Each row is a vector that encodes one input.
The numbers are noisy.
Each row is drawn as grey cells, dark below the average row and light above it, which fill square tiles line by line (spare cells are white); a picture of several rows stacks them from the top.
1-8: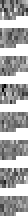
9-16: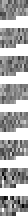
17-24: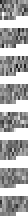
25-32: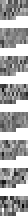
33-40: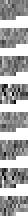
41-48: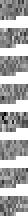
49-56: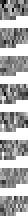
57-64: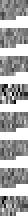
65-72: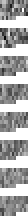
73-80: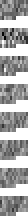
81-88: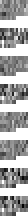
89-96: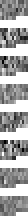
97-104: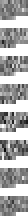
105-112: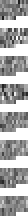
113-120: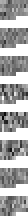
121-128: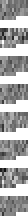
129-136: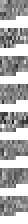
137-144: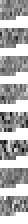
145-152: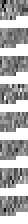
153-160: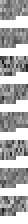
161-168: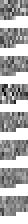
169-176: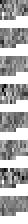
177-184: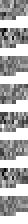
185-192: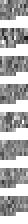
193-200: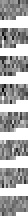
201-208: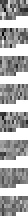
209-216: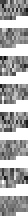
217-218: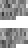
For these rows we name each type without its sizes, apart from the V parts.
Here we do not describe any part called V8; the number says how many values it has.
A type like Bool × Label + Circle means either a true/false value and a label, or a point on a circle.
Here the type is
Bool × Line × Tree × V8 + Label.
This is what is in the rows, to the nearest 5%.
About 25% of them hold a label. The rest hold a point on a line, a node of a tree, a true/false value and a value of V8.
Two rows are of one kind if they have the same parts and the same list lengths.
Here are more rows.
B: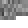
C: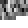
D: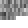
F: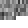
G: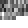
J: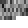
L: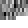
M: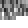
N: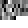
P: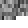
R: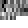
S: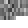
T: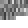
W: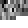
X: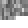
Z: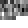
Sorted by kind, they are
B, D, F, L, P, S, T, X
C, G, J, M, N, R, W, Z

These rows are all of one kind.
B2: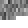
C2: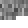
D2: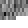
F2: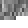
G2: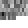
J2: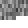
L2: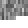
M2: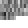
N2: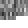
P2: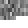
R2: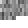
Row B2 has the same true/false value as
D2, F2, L2 and P2.
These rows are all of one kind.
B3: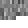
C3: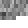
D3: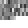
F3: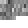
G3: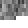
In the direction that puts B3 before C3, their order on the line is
F3, B3, D3, C3, G3.
